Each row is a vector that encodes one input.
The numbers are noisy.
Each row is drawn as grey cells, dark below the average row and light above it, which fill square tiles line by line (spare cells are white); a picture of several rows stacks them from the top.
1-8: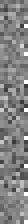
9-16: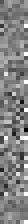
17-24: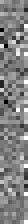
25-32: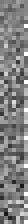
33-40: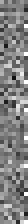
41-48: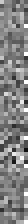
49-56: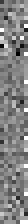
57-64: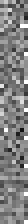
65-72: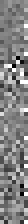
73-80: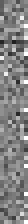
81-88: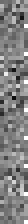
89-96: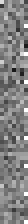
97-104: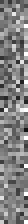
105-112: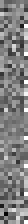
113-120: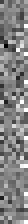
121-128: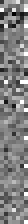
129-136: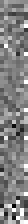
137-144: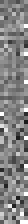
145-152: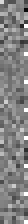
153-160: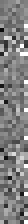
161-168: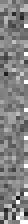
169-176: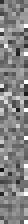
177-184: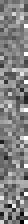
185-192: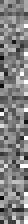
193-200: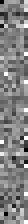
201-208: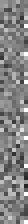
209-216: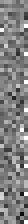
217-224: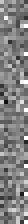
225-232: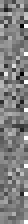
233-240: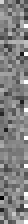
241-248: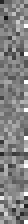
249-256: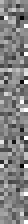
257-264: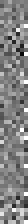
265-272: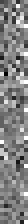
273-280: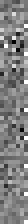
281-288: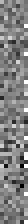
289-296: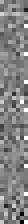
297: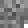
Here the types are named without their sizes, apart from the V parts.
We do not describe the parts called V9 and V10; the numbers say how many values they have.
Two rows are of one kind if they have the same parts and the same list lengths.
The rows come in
3 kinds.
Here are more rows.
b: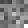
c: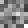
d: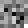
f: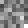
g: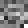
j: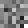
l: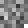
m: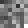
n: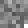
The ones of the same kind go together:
b, d, j
c, f, l, m, n
g

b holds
three true/false values and a value of V10.
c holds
a value of V10.
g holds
a point on a circle and a value of V9.
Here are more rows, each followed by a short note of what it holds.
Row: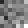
a value of V10
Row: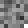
three true/false values and a value of V10
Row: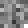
a point on a circle and a value of V9
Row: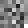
a value of V10
